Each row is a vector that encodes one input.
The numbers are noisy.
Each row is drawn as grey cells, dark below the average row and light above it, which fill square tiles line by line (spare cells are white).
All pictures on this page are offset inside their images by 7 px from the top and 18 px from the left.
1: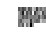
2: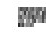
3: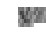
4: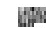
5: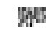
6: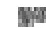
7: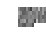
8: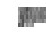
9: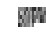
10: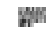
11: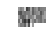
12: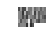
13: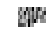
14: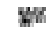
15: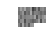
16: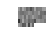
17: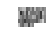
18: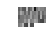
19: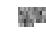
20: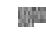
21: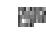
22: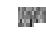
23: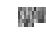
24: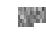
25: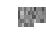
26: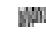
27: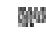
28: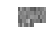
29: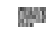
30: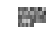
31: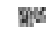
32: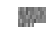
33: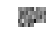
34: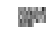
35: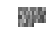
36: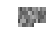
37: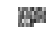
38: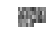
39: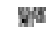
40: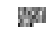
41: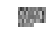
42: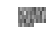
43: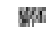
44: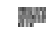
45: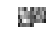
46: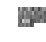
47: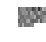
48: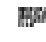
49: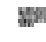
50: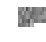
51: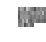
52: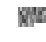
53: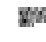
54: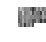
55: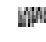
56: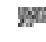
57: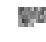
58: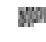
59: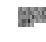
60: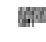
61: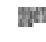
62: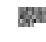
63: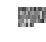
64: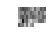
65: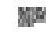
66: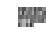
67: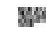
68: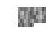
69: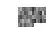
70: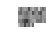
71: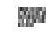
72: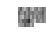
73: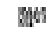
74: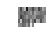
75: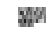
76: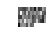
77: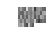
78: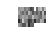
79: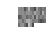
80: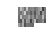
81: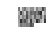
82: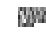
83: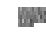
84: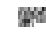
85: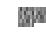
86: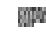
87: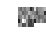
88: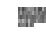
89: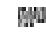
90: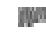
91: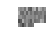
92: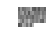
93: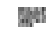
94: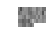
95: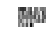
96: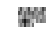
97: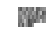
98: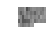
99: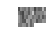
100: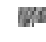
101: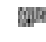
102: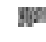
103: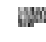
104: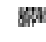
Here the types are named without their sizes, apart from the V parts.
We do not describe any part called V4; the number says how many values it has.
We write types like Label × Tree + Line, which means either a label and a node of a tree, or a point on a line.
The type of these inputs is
Label × (Tree + V4).
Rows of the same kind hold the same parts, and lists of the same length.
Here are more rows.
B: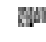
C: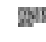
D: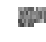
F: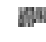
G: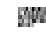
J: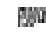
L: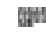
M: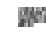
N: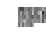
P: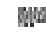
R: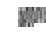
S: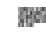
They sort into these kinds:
B, C, D, F, J, L, M, N, R, S
G, P

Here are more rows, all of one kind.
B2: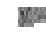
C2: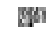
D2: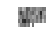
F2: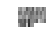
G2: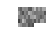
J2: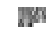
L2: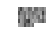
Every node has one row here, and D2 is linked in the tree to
B2.
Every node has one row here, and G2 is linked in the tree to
C2 and J2.
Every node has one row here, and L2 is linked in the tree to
F2.
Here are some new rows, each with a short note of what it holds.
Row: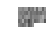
a label and a node of a tree
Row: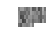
a label and a value of V4
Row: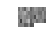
a label and a value of V4
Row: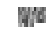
a label and a value of V4
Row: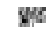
a label and a node of a tree
